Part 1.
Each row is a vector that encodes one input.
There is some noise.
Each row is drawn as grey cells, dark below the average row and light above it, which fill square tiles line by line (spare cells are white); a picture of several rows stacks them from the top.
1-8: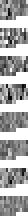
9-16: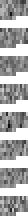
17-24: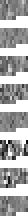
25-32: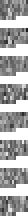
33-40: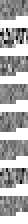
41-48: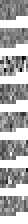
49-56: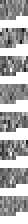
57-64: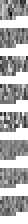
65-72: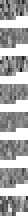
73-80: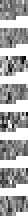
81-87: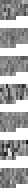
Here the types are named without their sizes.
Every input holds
either a point on a line, or a node of a tree.
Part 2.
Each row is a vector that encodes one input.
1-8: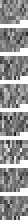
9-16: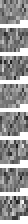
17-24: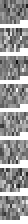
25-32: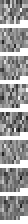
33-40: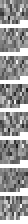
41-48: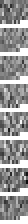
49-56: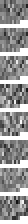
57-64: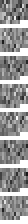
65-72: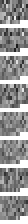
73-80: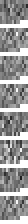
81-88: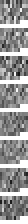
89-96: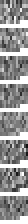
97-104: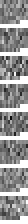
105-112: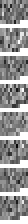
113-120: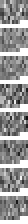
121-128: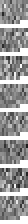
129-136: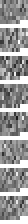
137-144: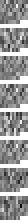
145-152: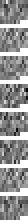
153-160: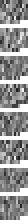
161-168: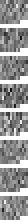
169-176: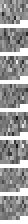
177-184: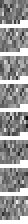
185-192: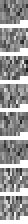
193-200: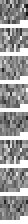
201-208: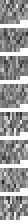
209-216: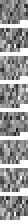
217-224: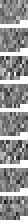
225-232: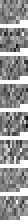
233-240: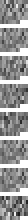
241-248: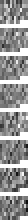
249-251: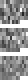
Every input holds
a true/false value, together with either a point on an 11-point circle, or a fixed value.
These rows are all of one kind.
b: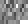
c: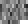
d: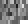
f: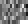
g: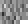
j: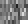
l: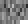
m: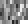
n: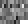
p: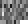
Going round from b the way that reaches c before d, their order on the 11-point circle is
b, l, g, j, c, f, m, d, n, p.
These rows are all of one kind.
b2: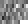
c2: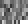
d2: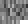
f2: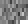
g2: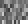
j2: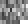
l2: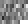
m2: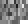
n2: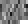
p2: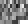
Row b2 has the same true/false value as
j2 and l2.
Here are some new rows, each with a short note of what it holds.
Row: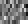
a point on an 11-point circle and a true/false value
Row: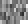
a point on an 11-point circle and a true/false value
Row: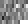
a point on an 11-point circle and a true/false value
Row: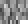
a point on an 11-point circle and a true/false value
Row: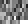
a true/false value
